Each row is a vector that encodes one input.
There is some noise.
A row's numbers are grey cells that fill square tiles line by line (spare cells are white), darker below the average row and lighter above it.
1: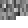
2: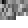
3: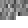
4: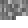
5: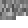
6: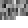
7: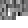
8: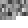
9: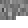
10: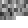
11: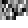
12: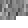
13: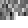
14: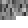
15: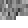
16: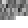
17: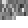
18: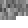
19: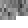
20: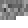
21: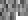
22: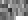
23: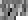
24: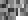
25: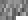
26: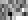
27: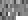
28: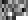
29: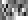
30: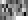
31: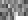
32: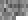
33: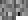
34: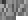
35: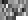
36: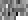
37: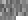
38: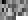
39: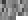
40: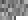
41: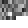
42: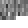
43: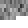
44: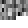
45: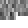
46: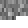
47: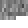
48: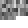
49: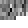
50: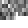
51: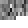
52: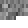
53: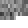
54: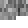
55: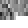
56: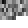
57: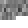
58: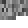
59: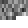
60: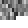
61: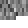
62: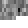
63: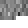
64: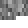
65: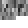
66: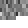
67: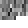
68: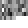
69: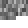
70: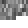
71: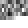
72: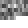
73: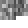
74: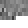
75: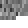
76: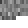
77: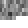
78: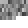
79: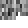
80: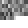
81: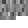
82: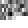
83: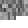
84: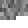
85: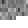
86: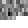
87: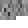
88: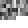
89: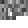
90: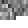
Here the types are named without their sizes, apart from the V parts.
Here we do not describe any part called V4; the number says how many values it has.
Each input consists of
a list of items, each a true/false value and a value of V4.
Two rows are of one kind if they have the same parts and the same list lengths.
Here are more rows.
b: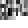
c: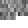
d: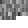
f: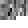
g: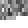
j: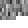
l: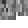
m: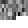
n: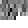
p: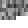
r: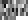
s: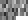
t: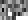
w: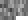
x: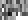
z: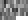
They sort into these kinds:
b, g, j, p, x
c, d, l, m, r, s, t, w, z
f, n

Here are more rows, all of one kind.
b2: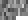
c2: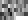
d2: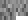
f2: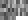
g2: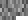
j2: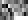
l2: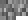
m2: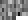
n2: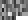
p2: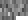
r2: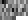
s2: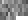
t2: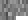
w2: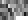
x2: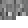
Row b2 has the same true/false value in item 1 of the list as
j2, n2, s2 and t2.
